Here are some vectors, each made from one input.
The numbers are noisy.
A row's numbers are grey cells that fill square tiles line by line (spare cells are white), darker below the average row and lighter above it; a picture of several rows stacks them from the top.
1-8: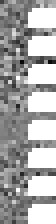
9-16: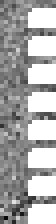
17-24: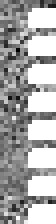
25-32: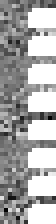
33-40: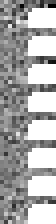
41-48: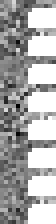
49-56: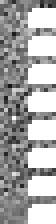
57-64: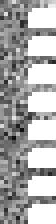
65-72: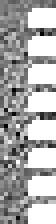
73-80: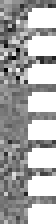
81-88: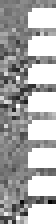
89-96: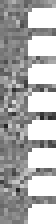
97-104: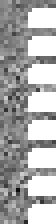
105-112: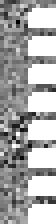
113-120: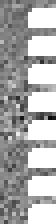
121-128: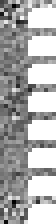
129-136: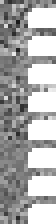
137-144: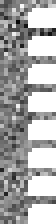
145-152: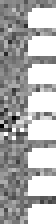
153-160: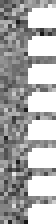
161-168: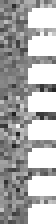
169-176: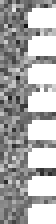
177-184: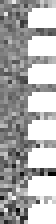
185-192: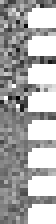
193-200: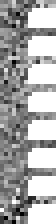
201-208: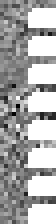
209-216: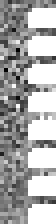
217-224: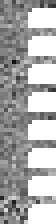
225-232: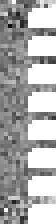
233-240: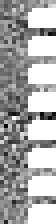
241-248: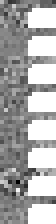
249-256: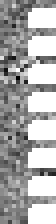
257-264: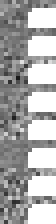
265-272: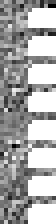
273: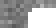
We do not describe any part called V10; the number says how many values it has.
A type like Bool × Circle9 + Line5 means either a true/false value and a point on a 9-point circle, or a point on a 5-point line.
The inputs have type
(Label4 + Line7) × V10 + Line6.
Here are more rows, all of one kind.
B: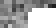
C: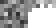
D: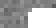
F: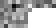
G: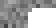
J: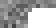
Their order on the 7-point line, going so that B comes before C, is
F, J, G, D, B, C.
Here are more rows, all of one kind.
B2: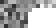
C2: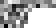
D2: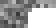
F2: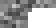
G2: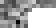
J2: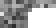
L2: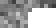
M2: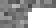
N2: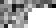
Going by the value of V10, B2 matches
F2 and M2.
